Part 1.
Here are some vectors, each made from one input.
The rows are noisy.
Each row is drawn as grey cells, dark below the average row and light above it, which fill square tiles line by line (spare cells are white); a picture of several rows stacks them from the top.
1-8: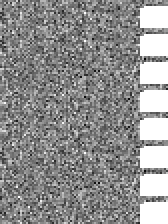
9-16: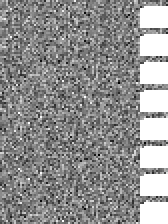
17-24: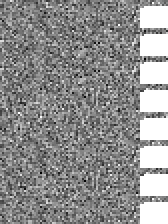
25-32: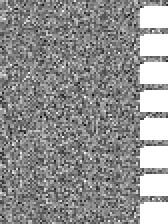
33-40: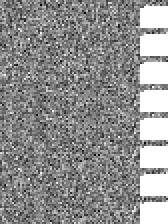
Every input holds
a point on a 6-point circle.
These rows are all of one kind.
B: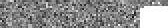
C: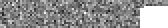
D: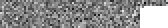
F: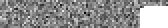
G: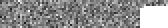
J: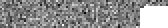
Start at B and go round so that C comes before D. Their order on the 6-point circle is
B, C, G, D, J, F.
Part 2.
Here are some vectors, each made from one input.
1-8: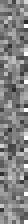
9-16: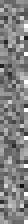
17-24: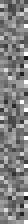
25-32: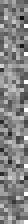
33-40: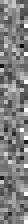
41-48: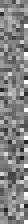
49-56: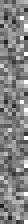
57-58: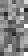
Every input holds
four true/false values.
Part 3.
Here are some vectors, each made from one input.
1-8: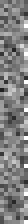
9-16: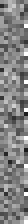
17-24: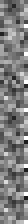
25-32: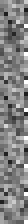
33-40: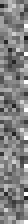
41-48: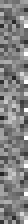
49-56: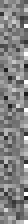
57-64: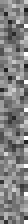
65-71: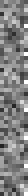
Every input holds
three true/false values.
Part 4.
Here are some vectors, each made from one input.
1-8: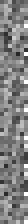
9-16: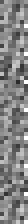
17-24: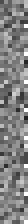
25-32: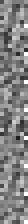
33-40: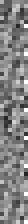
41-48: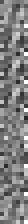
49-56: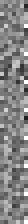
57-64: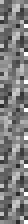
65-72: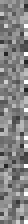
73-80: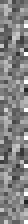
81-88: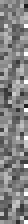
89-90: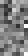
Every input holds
three true/false values.
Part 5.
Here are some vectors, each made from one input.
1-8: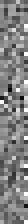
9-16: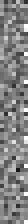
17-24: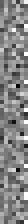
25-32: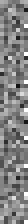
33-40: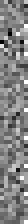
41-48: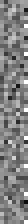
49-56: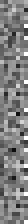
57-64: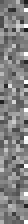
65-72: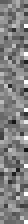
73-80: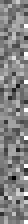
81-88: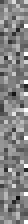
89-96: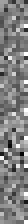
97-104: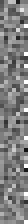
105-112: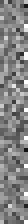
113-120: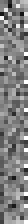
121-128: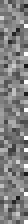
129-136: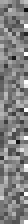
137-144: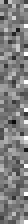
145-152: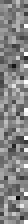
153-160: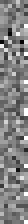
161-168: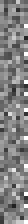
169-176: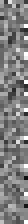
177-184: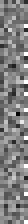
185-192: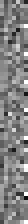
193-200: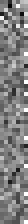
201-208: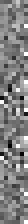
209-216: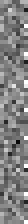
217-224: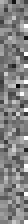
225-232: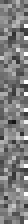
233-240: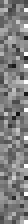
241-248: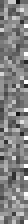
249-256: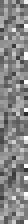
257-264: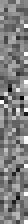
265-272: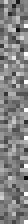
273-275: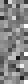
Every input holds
either a fixed value, or four true/false values.
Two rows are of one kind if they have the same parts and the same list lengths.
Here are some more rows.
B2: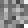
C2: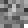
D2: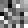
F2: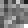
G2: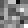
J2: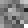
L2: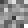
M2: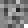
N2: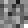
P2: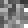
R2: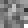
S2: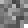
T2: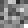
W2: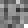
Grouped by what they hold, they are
B2, C2, F2, G2, J2, L2, M2, N2, P2, R2, S2, T2, W2
D2

